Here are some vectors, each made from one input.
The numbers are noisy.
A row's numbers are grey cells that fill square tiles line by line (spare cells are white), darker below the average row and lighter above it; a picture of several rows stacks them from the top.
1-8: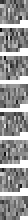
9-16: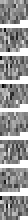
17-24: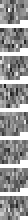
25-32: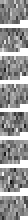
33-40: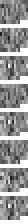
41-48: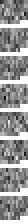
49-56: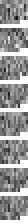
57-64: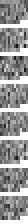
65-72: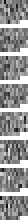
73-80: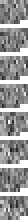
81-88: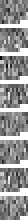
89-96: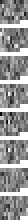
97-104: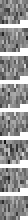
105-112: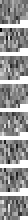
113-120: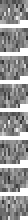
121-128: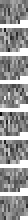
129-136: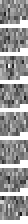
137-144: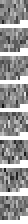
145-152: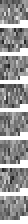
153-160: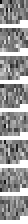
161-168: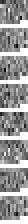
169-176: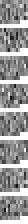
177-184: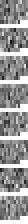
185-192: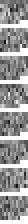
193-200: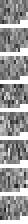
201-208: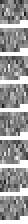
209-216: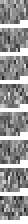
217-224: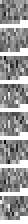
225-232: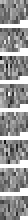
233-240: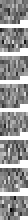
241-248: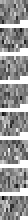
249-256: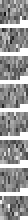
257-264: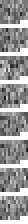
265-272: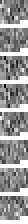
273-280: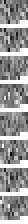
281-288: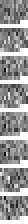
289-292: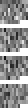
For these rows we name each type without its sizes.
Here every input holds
either a label, or a point on a line.
